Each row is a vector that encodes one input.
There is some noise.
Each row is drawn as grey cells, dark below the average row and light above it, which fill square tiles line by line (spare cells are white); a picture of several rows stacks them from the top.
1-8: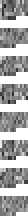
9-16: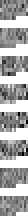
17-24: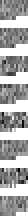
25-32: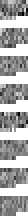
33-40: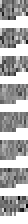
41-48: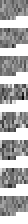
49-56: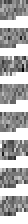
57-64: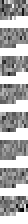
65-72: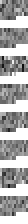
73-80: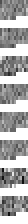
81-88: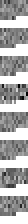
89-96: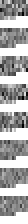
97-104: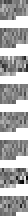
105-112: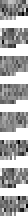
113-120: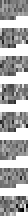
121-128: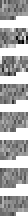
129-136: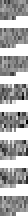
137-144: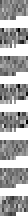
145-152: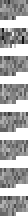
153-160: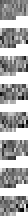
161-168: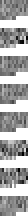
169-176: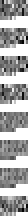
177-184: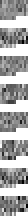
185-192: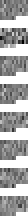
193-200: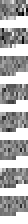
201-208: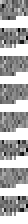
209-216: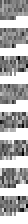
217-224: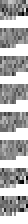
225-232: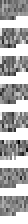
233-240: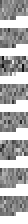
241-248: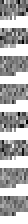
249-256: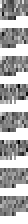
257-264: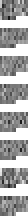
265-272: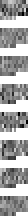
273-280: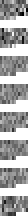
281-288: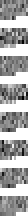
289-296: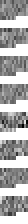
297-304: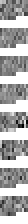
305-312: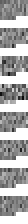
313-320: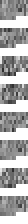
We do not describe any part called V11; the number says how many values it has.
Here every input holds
either a point on a 9-point circle and a true/false value, or a node of a 9-node tree, or two values of V11.
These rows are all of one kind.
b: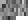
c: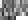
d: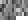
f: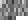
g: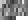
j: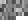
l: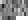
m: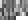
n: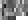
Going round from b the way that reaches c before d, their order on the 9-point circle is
b, n, g, f, c, m, j, d, l.
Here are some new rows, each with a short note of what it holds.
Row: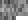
two values of V11
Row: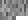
two values of V11
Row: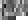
a point on a 9-point circle and a true/false value
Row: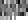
a node of a 9-node tree
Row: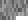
two values of V11
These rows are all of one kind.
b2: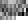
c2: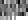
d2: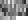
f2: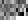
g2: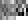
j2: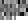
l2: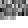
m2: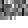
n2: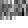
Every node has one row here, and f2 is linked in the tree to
g2 and j2.
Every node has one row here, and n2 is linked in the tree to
g2 and m2.
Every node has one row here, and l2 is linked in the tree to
m2.
